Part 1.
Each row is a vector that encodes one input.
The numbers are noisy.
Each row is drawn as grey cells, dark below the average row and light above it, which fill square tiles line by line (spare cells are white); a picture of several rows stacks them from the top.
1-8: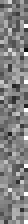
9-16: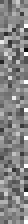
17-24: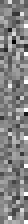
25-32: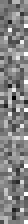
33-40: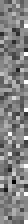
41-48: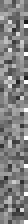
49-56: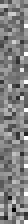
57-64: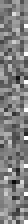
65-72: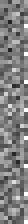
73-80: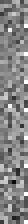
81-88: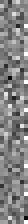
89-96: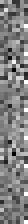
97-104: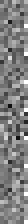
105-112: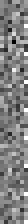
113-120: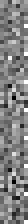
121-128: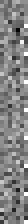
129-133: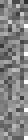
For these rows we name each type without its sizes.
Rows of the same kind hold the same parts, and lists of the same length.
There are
3 kinds of row.
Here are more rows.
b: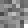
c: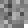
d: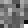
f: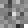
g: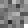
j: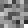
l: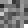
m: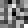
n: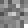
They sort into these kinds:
b, c, f, g, n
d, j, l
m

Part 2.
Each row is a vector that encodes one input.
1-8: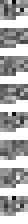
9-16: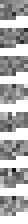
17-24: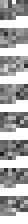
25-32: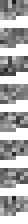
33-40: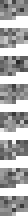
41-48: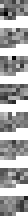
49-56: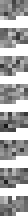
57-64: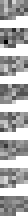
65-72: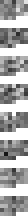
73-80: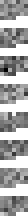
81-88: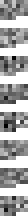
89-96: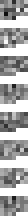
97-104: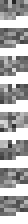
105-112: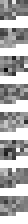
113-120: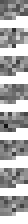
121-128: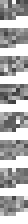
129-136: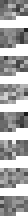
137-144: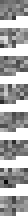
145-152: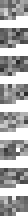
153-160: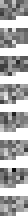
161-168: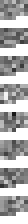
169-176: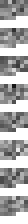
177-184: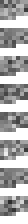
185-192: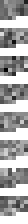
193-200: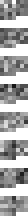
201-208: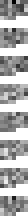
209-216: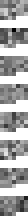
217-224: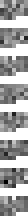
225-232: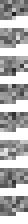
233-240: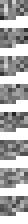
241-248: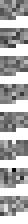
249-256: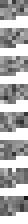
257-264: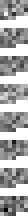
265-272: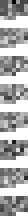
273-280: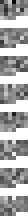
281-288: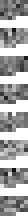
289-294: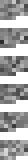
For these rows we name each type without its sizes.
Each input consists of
a point on each of two circles.
